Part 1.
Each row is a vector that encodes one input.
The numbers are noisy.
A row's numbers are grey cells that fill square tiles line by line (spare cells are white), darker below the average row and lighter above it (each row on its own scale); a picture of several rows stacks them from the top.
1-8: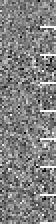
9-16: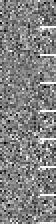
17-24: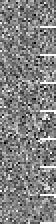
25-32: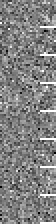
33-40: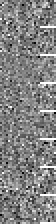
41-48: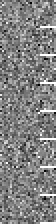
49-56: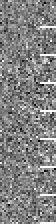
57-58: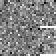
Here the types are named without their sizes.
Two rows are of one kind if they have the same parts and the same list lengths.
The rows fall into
2 kinds.
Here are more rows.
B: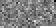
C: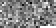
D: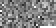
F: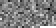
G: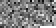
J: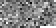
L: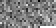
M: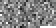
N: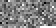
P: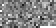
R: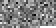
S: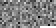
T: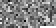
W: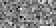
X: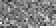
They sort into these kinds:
B, M, R
C, D, F, G, J, L, N, P, S, T, W, X

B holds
a point on a line.
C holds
a point on a line and three true/false values.
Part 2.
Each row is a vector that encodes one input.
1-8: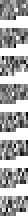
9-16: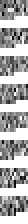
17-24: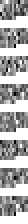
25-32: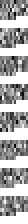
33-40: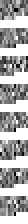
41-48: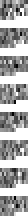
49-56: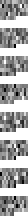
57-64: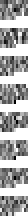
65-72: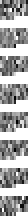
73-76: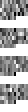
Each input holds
one of 7 labels and a point on a 6-point line.
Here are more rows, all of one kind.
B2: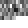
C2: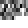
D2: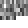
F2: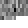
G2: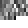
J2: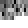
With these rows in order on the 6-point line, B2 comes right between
F2 and J2.
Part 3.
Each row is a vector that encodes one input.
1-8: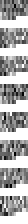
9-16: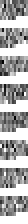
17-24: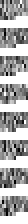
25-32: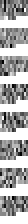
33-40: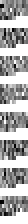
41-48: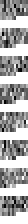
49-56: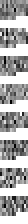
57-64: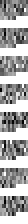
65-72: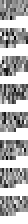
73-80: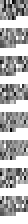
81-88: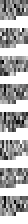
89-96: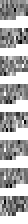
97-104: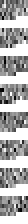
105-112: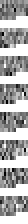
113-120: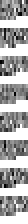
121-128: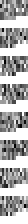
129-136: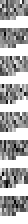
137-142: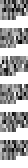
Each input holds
either a point on an 11-point circle, or a point on an 18-point circle, or a fixed value.
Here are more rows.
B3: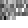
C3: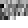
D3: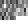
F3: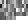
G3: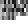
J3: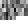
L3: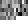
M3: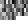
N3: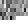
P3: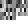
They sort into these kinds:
B3, C3, D3, F3, J3, N3, P3
G3, M3
L3

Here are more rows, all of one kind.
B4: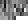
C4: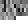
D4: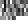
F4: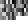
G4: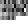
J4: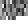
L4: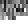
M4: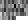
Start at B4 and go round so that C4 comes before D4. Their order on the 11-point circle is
B4, C4, D4, J4, F4, G4, M4, L4.
